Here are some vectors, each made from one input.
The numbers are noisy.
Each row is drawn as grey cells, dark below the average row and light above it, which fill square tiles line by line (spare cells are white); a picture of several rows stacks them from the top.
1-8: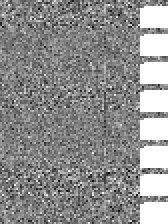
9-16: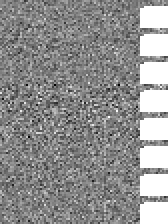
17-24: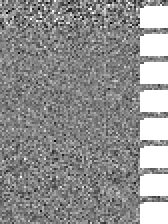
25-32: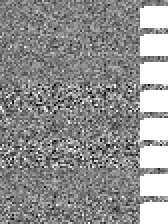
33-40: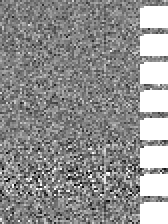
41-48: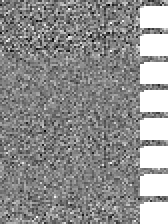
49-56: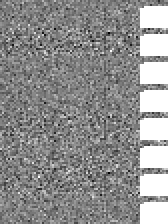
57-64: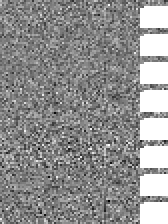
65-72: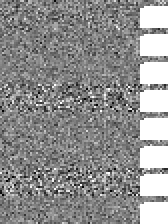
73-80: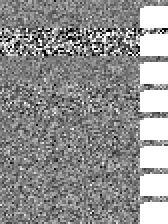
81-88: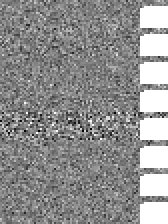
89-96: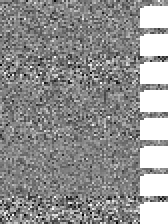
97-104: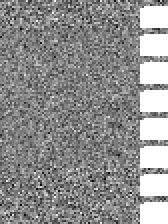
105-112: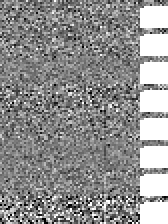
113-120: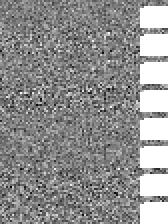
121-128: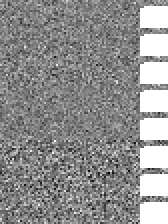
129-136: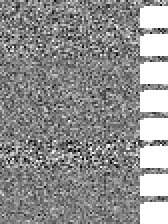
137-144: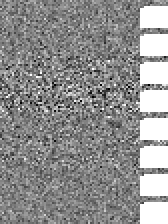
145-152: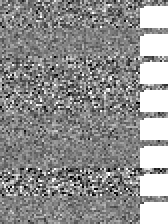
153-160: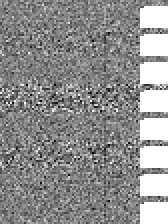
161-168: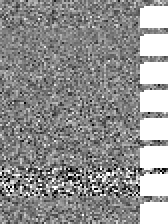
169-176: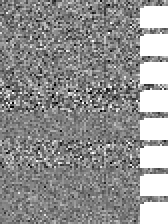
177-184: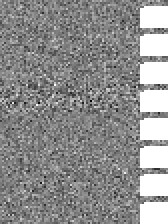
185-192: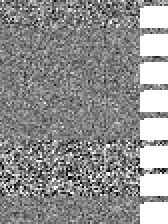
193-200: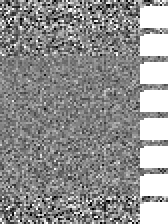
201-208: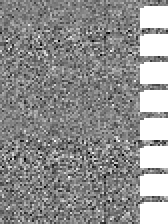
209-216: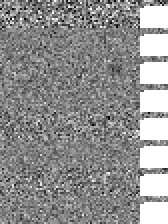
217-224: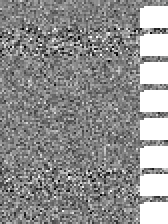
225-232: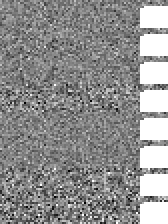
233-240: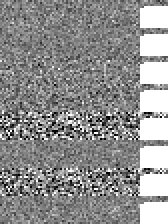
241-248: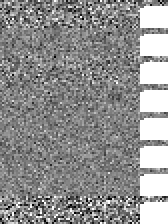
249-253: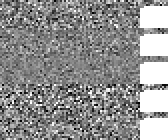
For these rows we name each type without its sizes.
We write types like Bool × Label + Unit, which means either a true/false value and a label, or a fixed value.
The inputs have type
Bool × (Label + Line).
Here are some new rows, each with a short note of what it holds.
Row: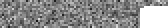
a point on a line and a true/false value
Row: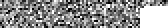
a point on a line and a true/false value
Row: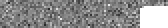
a label and a true/false value
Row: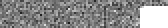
a label and a true/false value
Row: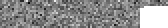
a label and a true/false value
